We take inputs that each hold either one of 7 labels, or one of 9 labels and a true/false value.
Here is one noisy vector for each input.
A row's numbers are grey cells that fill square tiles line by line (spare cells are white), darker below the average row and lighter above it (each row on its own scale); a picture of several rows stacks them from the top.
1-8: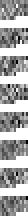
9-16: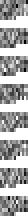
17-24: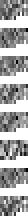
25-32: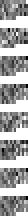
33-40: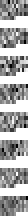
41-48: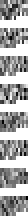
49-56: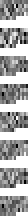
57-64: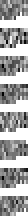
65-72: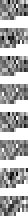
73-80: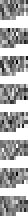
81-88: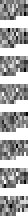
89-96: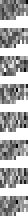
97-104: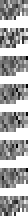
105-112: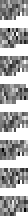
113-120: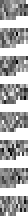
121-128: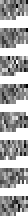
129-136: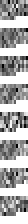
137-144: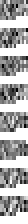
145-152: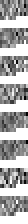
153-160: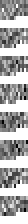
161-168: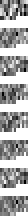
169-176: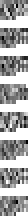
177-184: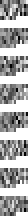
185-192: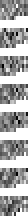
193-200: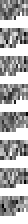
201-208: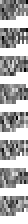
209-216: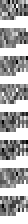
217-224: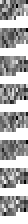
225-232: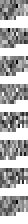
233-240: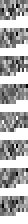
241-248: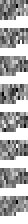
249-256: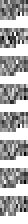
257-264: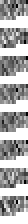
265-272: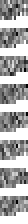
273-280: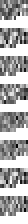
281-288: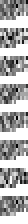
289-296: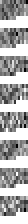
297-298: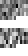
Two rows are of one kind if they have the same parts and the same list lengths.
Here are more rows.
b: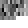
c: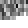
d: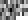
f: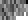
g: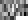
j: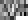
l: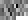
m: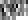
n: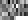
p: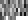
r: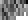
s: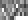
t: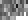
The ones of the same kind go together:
b, c, d, f, l, m, r, t
g, j, n, p, s

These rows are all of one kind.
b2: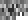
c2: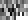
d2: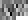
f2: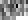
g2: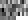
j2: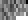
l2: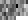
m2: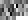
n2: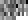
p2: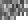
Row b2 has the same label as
c2, d2 and m2.
